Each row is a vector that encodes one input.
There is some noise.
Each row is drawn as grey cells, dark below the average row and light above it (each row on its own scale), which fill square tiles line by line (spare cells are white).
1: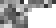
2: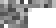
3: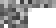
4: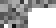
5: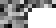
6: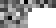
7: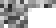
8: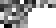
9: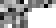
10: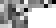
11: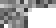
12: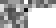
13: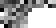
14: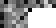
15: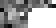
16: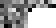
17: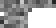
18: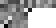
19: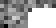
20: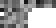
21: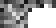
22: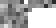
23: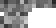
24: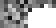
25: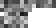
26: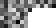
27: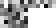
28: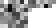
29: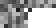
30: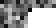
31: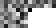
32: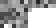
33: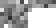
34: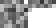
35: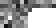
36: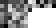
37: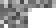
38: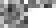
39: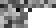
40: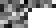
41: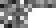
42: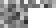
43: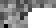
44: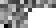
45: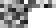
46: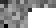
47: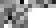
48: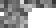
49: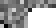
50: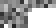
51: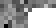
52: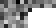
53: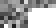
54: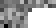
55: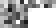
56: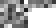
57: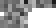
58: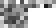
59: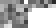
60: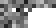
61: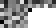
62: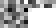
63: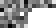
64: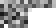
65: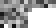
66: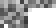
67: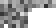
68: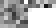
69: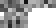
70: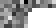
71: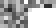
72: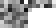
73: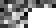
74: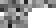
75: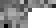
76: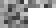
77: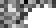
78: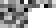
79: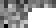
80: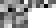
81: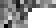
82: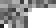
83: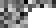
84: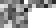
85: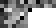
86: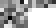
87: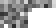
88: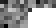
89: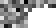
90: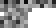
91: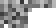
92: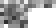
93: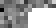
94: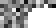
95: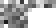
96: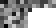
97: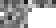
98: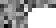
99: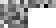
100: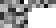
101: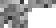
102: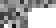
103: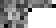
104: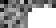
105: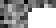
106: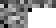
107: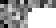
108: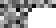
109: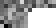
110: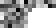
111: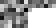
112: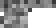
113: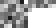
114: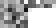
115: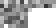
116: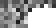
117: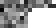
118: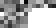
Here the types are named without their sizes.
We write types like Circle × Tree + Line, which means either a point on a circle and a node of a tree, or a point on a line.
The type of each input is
Bool × Tree × (Tree + Unit).
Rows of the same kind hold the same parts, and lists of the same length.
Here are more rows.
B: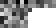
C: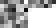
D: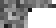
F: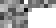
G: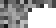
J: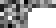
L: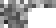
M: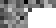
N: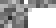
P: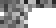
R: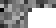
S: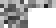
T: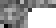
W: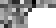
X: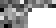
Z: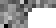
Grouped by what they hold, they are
B, D, G, J, M, P, R, T, W, X, Z
C, F, L, N, S

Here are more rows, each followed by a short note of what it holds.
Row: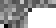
a node of each of two trees and a true/false value
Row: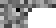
a node of each of two trees and a true/false value
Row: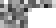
a node of a tree and a true/false value
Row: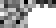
a node of each of two trees and a true/false value
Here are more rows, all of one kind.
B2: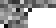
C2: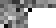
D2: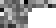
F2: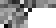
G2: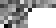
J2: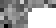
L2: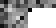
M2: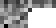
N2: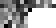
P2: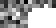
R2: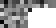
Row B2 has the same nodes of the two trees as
C2, F2, G2 and M2.
